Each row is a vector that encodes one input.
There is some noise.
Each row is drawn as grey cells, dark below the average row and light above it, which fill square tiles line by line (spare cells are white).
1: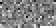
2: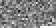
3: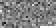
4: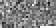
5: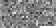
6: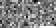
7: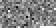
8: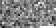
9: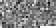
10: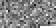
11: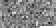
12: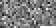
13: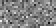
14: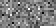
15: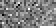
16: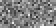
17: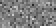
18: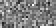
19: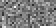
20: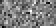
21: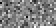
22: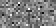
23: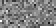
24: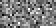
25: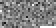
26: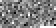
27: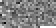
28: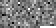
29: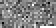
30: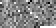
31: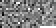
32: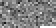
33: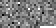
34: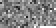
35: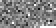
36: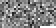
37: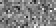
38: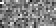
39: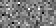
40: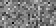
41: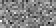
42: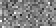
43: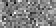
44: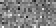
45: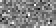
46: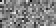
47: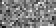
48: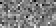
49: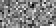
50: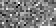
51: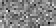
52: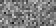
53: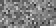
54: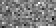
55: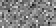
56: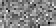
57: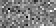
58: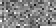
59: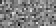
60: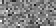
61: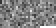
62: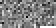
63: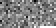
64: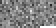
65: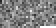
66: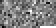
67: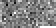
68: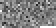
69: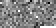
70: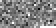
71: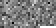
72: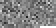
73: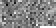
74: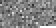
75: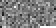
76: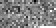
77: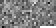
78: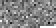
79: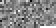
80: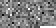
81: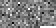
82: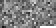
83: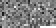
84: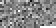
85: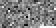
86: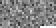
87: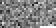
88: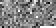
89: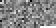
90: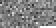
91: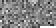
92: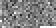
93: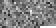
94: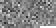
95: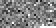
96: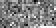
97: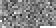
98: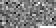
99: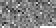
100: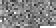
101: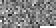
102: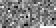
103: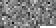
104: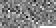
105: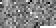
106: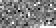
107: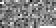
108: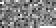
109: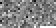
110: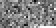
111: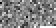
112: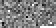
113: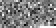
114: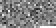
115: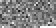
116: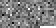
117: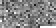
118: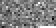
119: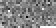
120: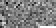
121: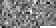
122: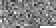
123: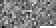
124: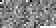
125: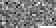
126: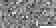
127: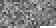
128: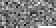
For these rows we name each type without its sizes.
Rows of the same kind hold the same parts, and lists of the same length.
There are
2 kinds of row.
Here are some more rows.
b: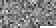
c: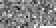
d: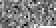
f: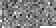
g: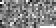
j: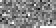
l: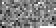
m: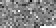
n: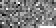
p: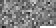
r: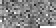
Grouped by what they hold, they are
b, f, g, l, m, n, p, r
c, d, j

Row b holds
a point on a line and a node of a tree.
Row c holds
a point on each of two lines.
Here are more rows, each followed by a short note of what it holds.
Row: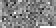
a point on a line and a node of a tree
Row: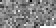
a point on a line and a node of a tree
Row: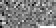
a point on a line and a node of a tree
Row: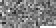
a point on each of two lines
